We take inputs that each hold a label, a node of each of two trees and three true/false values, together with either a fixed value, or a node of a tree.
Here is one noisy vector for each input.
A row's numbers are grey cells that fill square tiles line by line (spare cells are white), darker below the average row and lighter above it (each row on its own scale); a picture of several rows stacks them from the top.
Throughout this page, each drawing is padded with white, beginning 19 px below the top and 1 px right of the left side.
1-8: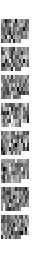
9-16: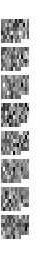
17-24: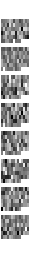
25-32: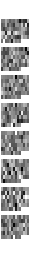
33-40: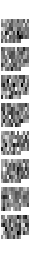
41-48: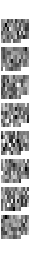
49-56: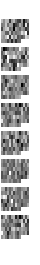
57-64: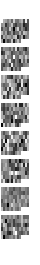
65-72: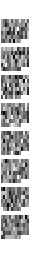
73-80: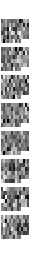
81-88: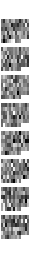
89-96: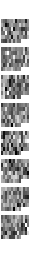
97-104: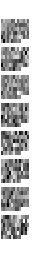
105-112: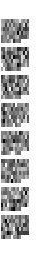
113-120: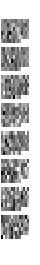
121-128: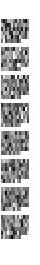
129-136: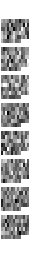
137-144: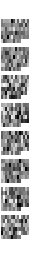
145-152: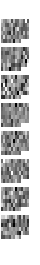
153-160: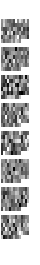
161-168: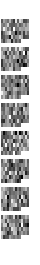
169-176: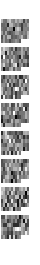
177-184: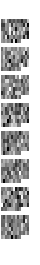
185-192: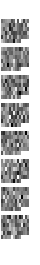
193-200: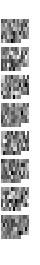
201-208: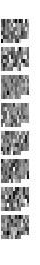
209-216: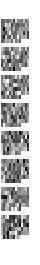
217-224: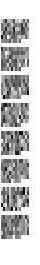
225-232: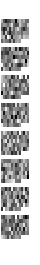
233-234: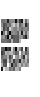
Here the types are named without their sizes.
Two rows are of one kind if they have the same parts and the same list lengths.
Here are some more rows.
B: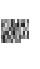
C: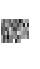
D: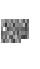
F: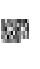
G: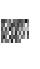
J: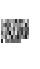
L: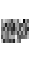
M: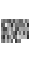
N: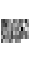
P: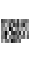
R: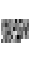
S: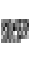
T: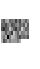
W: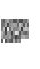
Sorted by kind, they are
B, C, D, F, G, L, M, P, S, T
J, N, R, W

